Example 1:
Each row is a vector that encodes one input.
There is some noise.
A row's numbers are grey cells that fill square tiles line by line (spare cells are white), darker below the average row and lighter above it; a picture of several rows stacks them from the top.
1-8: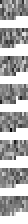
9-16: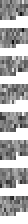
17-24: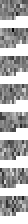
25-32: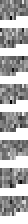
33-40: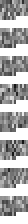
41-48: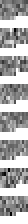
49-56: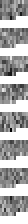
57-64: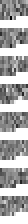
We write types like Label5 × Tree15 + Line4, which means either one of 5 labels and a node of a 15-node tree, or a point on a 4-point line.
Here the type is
Tree7 + Tree9.
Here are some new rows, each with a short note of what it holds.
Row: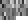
a node of a 9-node tree
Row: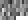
a node of a 7-node tree
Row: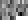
a node of a 9-node tree
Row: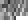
a node of a 7-node tree
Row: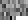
a node of a 9-node tree
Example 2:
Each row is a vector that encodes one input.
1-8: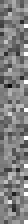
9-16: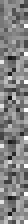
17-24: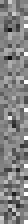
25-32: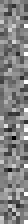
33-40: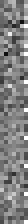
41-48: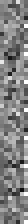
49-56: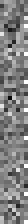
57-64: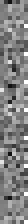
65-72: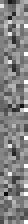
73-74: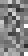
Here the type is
Bool × Tree9.
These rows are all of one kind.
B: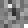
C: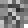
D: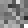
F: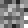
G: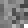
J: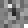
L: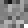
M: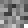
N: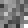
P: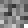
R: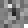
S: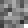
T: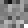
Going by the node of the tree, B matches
J and R.
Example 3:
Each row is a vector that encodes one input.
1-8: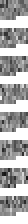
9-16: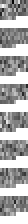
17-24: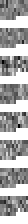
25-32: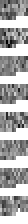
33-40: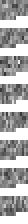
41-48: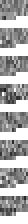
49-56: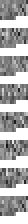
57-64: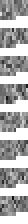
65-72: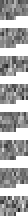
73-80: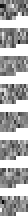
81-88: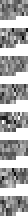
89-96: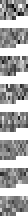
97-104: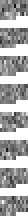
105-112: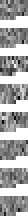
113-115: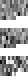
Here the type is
Tree11 × Tree11.
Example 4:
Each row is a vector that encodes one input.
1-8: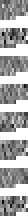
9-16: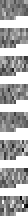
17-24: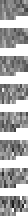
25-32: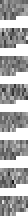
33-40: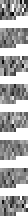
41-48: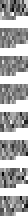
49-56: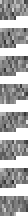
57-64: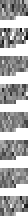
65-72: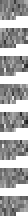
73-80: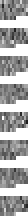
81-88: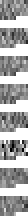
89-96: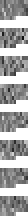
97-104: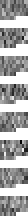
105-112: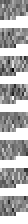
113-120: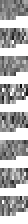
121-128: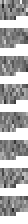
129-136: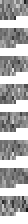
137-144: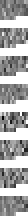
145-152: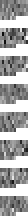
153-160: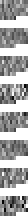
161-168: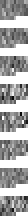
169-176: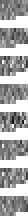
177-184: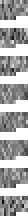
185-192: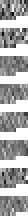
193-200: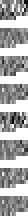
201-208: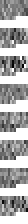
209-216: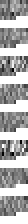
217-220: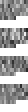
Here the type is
Line3 × Line7 + Line9.
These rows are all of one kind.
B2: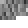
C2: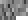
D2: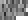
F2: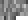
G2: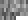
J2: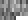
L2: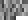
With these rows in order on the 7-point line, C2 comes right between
B2 and D2.
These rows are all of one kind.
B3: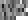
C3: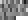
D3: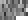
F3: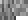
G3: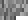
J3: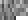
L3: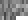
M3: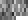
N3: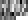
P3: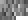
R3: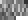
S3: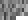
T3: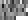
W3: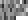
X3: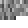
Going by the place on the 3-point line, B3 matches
F3, J3, W3 and X3.
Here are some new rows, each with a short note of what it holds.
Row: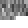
a point on a 9-point line
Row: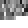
a point on a 9-point line
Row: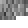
a point on a 3-point line and a point on a 7-point line
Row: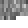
a point on a 3-point line and a point on a 7-point line
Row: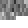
a point on a 9-point line
